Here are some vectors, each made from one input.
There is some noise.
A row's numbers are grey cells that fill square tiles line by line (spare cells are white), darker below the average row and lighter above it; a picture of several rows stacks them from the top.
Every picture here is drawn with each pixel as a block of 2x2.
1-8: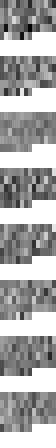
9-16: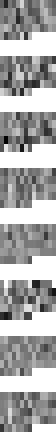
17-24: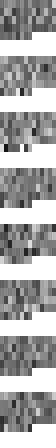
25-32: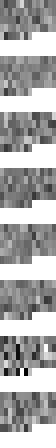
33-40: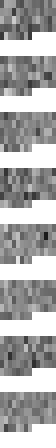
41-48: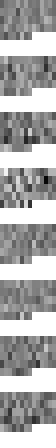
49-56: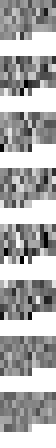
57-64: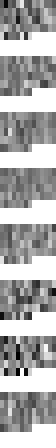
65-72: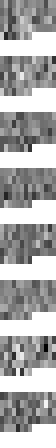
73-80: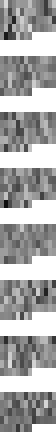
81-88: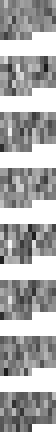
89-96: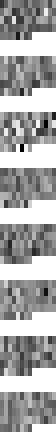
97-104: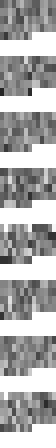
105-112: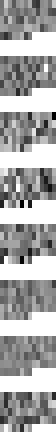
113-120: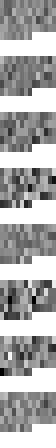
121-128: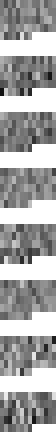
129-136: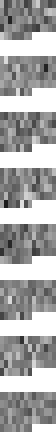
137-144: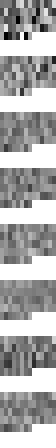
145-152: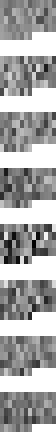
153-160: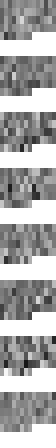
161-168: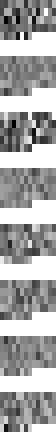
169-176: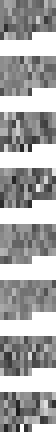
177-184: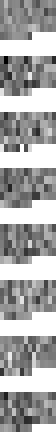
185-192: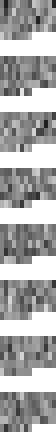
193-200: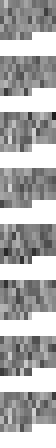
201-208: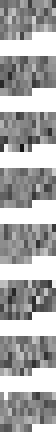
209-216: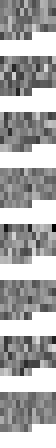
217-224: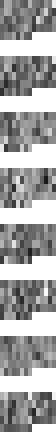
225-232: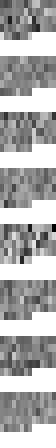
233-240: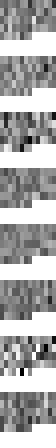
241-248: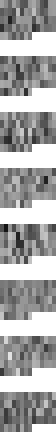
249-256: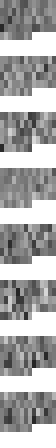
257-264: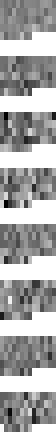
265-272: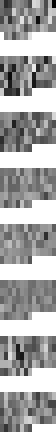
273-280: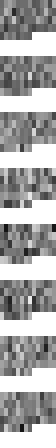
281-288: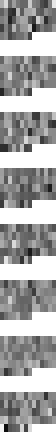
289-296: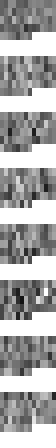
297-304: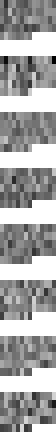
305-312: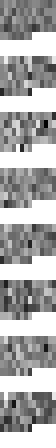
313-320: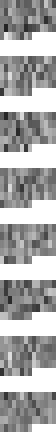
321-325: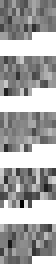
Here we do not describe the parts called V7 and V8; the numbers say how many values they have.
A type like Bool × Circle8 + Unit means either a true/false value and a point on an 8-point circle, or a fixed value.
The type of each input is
(Bool × Label5 + V8) × V7 + Circle15.
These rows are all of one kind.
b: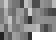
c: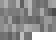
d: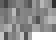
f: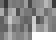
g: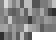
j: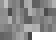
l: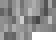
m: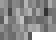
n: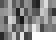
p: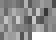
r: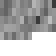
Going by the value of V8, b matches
d, l, p and r.
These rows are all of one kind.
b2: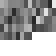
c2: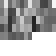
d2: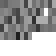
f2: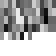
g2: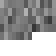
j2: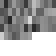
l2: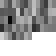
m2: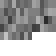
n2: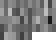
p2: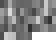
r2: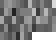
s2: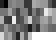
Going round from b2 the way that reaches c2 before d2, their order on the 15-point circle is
b2, m2, l2, j2, r2, s2, f2, p2, c2, d2, n2, g2.
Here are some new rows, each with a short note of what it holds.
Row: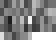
a point on a 15-point circle
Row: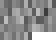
a value of V7 and a value of V8
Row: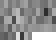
one of 5 labels, a true/false value and a value of V7
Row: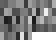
a point on a 15-point circle
